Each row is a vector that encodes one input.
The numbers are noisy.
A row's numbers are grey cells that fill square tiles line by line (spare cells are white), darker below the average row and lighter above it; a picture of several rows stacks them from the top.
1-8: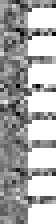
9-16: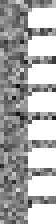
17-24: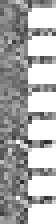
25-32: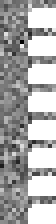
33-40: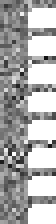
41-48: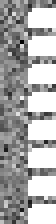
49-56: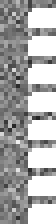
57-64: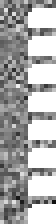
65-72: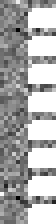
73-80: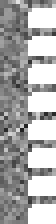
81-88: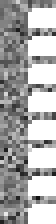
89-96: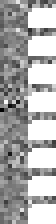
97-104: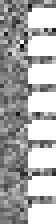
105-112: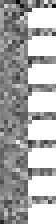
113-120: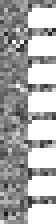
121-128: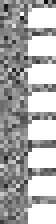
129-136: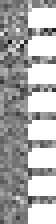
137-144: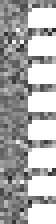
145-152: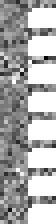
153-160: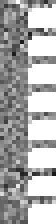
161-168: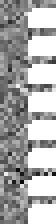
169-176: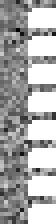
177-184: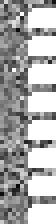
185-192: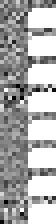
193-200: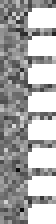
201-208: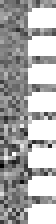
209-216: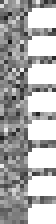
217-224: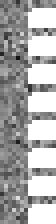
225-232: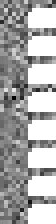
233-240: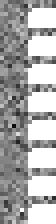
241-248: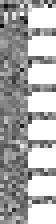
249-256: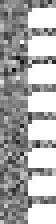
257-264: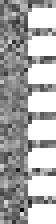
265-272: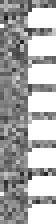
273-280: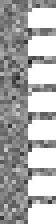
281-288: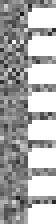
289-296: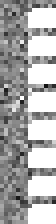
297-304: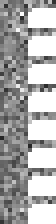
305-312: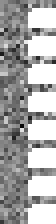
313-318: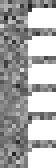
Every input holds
one of 6 labels and a true/false value.
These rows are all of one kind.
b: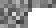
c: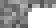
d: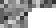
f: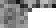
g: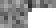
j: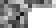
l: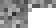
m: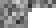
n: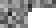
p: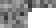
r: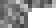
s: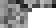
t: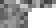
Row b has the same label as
f, r and s.
